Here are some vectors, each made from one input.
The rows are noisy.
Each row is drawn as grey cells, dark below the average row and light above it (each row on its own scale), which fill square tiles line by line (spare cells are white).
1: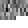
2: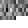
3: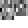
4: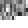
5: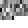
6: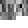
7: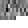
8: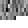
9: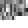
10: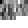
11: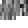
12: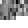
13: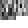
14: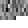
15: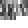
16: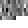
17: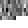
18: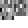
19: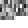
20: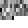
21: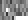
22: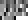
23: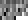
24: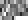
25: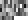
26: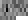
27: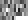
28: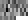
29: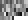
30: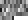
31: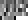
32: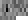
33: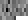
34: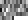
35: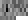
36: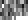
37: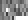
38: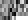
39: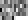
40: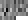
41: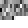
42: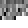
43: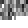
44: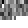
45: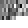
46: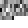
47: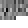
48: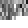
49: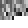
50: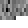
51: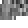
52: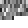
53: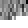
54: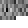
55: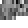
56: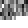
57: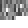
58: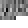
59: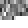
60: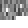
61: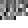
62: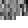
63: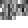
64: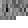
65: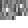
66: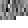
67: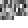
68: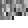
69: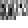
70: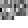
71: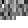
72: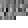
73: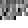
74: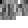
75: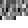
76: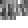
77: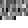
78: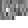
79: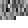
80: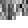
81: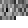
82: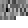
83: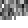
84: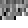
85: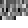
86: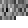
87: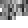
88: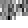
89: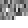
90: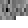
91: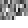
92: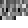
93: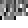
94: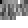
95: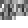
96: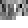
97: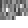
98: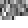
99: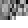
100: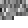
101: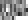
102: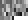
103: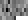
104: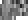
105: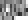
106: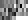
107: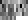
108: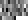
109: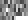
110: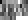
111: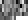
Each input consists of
either a point on a 10-point circle and a true/false value, or a point on each of two 9-point lines.
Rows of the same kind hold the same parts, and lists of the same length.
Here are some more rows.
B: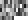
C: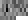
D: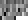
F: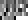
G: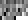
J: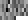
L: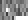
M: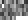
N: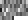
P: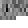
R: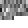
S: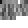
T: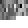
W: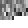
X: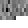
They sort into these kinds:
B, C, D, F, G, J, L, N, P, R, W, X
M, S, T

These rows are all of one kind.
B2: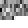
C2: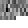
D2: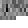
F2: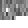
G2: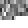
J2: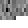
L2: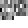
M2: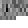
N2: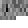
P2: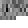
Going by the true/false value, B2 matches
F2, G2 and L2.
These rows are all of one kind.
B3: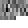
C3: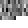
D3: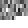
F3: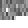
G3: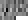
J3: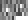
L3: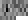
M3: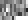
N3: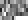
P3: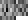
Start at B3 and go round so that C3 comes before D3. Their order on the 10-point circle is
B3, N3, M3, C3, F3, J3, D3, G3, P3, L3.
